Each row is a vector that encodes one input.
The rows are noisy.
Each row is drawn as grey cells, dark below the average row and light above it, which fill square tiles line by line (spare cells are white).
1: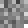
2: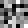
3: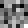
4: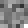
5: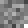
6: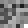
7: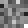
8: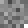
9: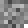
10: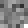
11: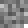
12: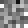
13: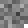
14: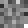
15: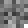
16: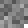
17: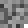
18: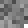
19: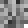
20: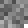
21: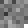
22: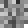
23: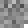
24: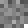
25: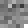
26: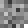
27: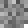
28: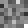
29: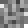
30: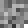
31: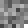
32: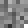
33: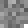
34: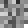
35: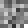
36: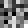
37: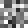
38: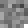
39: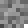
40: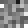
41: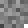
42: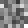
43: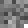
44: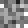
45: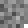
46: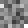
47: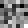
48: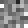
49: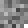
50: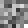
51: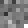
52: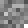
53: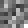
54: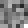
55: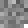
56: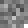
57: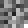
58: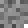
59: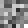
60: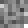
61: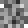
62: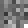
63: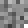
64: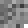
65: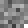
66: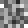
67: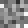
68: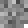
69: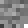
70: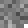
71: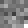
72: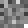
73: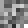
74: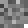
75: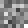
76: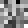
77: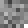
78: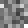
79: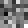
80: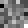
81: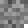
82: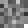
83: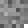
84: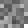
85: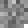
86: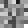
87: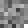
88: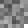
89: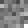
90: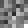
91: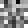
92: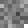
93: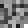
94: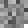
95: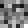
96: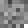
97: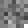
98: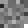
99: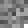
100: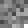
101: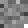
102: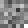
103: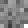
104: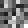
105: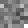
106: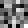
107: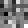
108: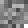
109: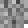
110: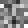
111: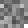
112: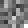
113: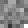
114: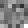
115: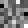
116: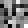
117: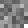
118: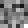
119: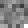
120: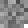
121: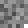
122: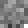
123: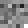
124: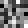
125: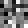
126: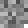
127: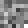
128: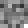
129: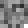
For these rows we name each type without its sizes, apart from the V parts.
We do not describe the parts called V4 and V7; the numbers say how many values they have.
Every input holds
either a point on a line, or a true/false value and a value of V4, or a value of V7.
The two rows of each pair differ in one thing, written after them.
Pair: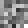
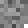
the value of V4
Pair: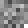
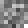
the value of V4
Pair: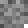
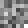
the true/false value
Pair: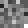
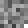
the true/false value
